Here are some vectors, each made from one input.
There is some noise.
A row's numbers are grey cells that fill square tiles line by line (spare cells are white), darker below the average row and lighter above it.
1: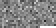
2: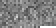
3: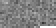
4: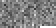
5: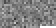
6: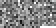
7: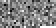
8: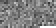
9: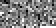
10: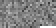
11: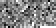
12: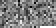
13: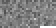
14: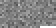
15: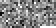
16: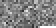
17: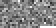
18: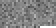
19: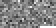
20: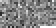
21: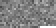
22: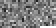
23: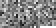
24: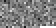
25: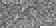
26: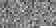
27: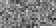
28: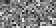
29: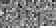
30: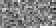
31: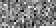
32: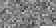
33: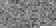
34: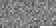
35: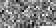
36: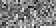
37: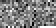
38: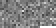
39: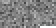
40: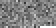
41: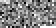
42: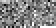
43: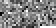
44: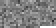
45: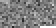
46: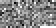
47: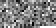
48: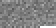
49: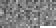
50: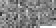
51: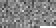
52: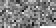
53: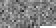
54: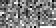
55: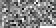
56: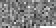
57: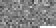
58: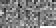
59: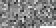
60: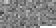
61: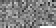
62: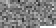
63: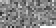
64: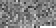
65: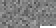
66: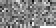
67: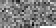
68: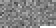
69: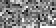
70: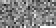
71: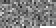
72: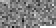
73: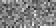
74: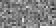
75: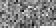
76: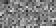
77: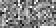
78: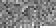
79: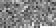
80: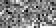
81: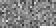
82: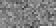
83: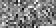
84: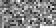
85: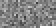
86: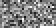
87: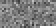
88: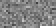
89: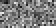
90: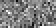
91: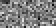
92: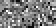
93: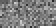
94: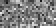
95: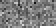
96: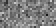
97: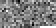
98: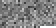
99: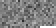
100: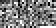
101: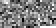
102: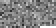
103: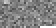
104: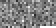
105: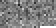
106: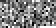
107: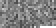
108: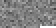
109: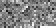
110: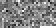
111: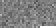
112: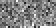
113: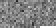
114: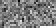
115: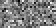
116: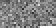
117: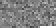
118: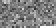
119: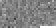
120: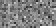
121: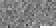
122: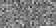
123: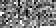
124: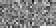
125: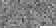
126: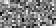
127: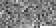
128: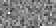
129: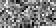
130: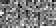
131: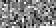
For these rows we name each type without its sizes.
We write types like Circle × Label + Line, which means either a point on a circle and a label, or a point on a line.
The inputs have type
Label + Tree × Tree.
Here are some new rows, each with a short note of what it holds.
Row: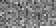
a node of each of two trees
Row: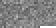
a node of each of two trees
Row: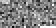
a node of each of two trees
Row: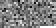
a node of each of two trees
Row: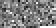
a label
